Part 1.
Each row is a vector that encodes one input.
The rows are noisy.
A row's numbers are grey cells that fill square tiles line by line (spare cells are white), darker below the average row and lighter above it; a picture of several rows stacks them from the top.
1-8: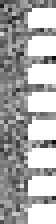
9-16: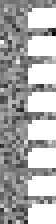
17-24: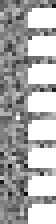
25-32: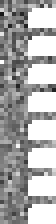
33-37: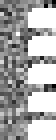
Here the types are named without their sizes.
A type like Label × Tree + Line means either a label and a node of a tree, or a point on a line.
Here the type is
Tree.
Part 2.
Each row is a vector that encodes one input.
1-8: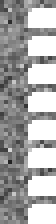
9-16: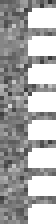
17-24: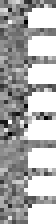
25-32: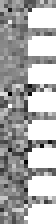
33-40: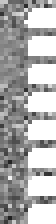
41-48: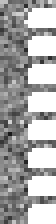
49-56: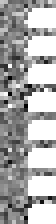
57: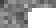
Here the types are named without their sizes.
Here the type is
Line.
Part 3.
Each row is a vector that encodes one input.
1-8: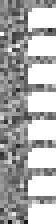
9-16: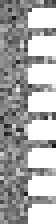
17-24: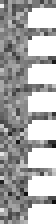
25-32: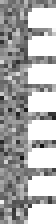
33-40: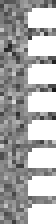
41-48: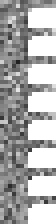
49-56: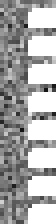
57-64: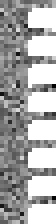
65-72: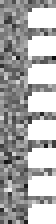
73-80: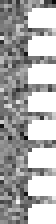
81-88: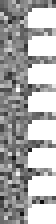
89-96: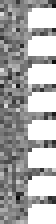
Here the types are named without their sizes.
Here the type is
Tree.
